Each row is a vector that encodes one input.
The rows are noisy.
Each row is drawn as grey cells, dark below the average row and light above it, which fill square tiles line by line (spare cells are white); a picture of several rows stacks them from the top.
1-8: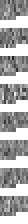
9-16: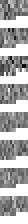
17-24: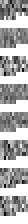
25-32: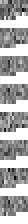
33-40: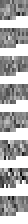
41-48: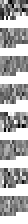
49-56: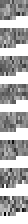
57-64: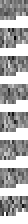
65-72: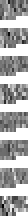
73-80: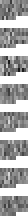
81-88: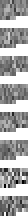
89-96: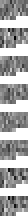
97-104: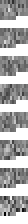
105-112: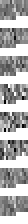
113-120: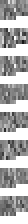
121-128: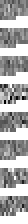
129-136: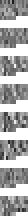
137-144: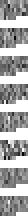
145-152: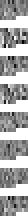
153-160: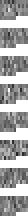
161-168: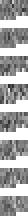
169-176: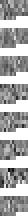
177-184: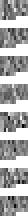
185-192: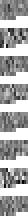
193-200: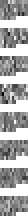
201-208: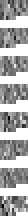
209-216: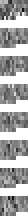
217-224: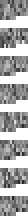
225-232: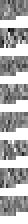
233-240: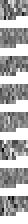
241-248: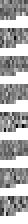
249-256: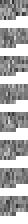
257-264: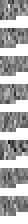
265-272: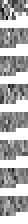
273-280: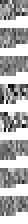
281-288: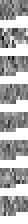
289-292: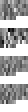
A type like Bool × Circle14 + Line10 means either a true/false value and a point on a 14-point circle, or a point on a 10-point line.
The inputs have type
List2(Line9).
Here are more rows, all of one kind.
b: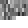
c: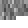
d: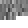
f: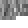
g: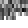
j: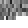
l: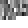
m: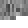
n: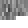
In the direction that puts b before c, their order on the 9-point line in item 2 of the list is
g, m, j, n, d, f, l, b, c.
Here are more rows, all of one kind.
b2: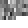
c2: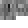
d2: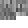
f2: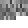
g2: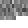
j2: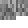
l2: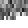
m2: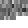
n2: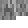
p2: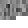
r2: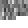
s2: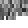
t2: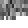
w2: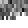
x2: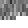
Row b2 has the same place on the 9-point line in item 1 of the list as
d2, f2, j2 and n2.
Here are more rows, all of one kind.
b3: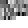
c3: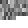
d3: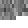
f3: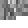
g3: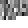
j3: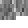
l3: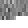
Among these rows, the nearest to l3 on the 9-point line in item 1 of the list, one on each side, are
b3 and c3.
